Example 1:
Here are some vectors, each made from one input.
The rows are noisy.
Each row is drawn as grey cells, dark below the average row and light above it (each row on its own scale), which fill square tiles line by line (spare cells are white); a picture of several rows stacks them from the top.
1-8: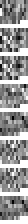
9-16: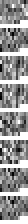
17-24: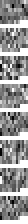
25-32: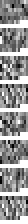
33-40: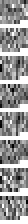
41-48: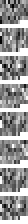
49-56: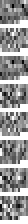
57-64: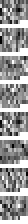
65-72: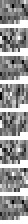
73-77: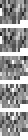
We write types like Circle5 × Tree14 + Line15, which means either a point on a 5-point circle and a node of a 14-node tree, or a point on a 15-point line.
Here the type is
Bool × Bool × Bool + Unit.
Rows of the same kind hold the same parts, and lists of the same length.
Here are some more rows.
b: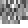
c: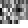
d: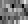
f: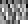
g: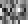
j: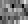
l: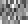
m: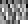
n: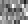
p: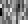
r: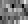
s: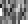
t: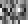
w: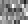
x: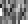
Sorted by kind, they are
b, c, d, g, j, l, n, p, r, s, t, w, x
f, m

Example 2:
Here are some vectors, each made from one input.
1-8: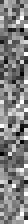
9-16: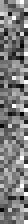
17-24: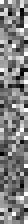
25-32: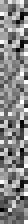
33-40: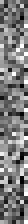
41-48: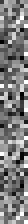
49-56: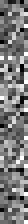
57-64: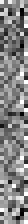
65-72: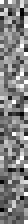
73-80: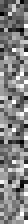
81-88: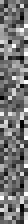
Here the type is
Line9.
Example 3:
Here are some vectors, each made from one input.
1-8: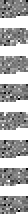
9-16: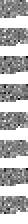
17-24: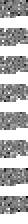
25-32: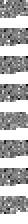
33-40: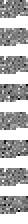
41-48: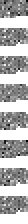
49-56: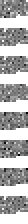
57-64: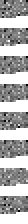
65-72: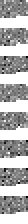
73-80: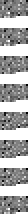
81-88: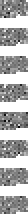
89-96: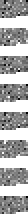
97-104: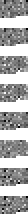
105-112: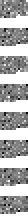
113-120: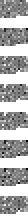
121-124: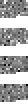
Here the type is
Bool × Bool × Bool.
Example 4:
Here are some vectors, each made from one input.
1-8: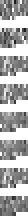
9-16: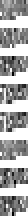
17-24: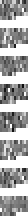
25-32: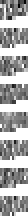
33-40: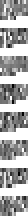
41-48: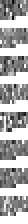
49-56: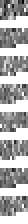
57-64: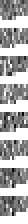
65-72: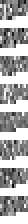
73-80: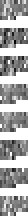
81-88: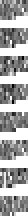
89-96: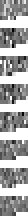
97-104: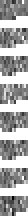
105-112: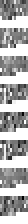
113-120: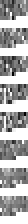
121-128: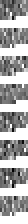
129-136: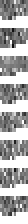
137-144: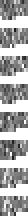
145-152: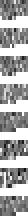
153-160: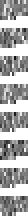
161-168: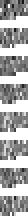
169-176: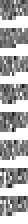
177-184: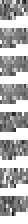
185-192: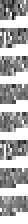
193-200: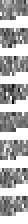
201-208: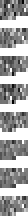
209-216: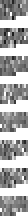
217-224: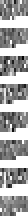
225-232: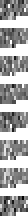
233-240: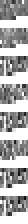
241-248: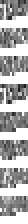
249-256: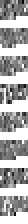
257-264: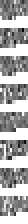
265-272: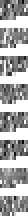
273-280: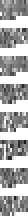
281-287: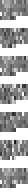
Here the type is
Label9.
